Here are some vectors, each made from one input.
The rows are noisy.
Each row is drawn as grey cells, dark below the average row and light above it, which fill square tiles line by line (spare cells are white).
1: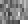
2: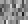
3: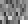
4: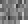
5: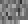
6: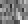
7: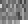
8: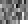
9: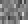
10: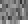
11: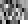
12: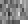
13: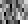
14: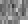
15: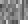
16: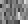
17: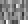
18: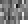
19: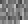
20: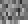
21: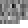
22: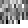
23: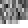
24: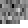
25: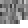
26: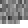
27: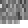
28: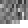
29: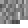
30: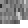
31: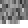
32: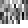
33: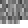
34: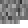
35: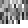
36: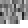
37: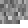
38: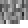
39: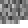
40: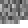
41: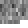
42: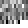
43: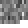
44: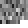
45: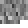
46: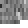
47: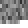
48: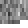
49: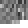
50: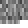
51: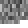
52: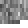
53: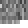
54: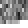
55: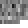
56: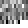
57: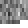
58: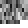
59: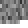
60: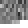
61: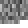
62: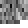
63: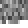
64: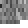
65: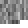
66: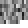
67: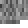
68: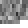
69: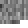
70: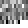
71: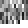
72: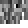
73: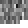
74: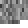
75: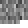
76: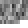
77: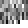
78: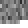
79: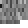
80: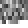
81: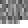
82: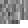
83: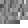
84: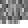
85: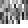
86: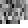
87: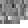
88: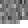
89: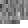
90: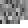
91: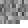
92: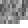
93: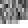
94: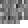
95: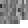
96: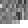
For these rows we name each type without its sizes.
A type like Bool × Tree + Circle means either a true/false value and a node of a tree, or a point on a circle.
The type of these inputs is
List(Line).
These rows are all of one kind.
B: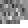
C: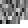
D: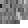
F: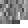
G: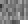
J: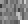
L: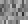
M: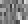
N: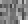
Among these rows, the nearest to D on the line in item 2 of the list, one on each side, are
G and N.
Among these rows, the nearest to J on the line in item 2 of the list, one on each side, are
B and L.
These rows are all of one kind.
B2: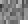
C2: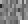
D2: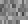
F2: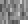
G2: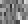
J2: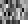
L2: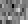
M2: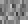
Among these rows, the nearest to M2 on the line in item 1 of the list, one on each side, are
D2 and L2.
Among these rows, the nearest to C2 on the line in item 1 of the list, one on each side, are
B2 and G2.
